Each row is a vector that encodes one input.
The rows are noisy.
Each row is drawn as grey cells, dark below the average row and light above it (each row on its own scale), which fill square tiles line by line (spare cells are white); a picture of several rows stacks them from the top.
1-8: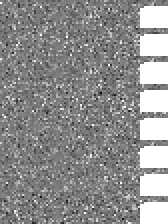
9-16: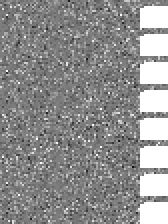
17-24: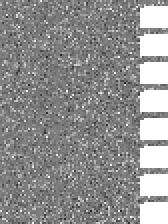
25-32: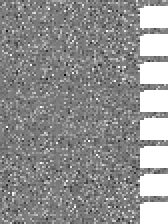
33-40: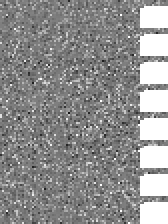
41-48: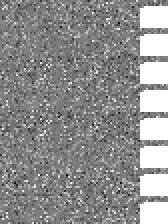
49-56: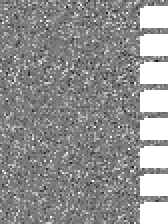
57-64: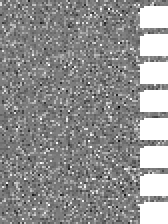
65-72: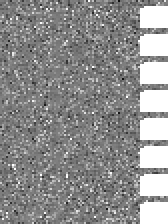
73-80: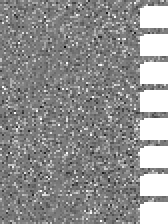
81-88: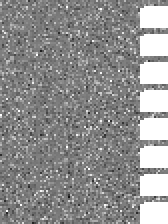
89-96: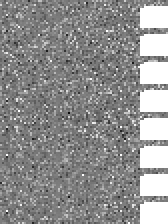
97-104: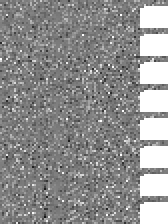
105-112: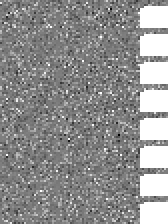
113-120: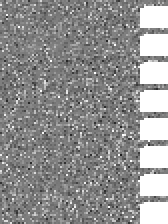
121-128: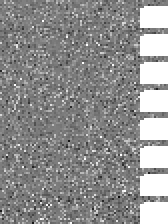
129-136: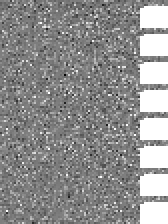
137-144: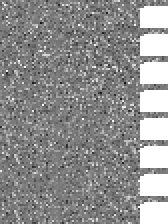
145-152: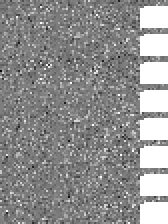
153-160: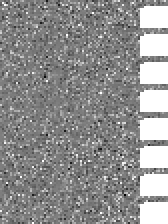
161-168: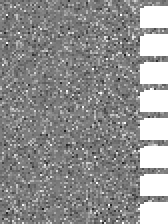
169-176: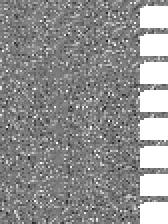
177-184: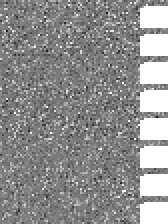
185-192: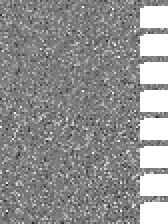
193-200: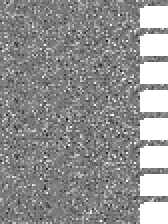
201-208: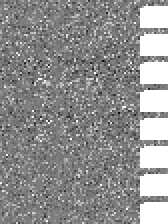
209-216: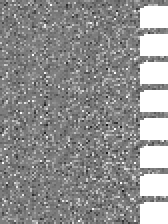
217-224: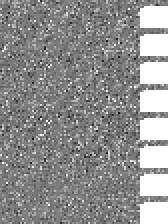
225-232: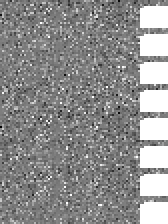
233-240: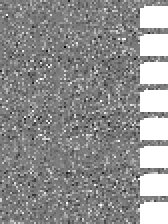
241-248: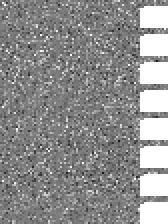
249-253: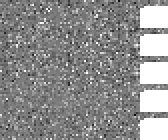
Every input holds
either a point on a 13-point circle, or a point on a 17-point circle, or a fixed value.
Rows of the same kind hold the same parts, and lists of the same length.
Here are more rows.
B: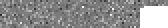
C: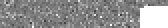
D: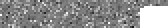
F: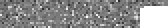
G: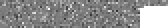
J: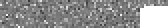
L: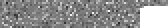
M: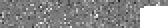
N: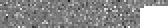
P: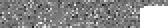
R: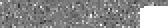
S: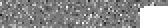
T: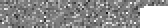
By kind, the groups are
B
C, G, L, T
D, F, J, M, N, P, R, S

